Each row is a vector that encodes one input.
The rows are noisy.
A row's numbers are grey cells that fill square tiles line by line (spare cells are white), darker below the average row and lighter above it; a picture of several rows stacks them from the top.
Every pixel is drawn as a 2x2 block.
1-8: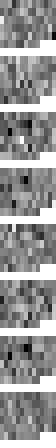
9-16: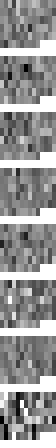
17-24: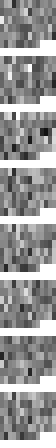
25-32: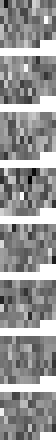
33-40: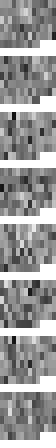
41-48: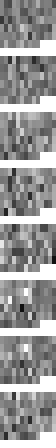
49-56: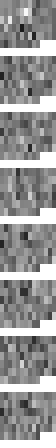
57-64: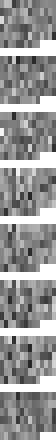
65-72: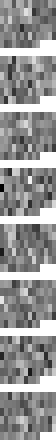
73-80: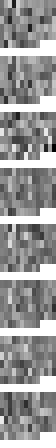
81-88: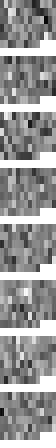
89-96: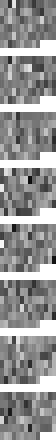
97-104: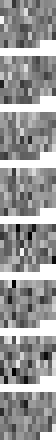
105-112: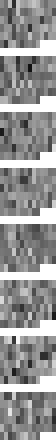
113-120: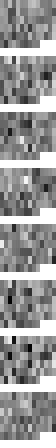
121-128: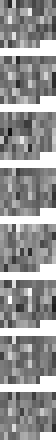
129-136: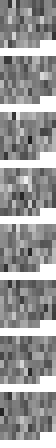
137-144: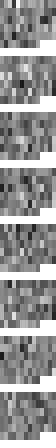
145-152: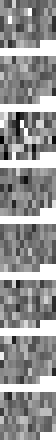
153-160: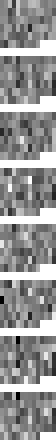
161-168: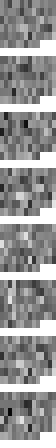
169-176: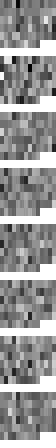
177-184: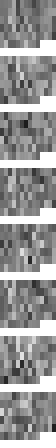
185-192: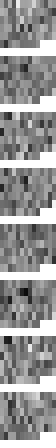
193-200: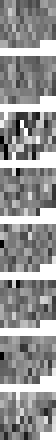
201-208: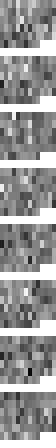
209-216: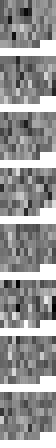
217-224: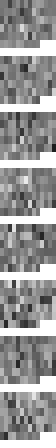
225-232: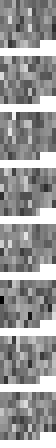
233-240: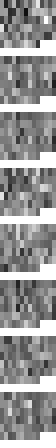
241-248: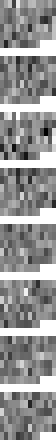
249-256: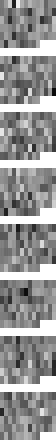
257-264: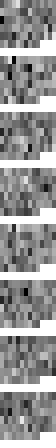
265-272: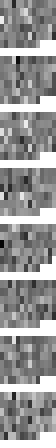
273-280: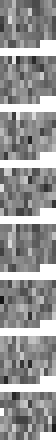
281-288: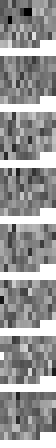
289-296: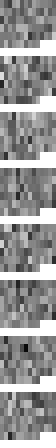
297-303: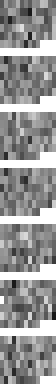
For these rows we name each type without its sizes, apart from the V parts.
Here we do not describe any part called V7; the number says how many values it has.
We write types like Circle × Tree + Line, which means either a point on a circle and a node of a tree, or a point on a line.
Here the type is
List(Bool × V7).
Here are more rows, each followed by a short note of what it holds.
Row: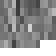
a list of two items
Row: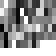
the empty list
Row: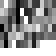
the empty list
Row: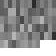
a list of two items
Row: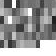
a list of two items
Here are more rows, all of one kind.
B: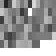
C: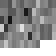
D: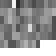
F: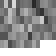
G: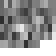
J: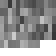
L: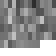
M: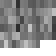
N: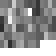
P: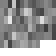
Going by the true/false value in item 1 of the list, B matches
C and G.
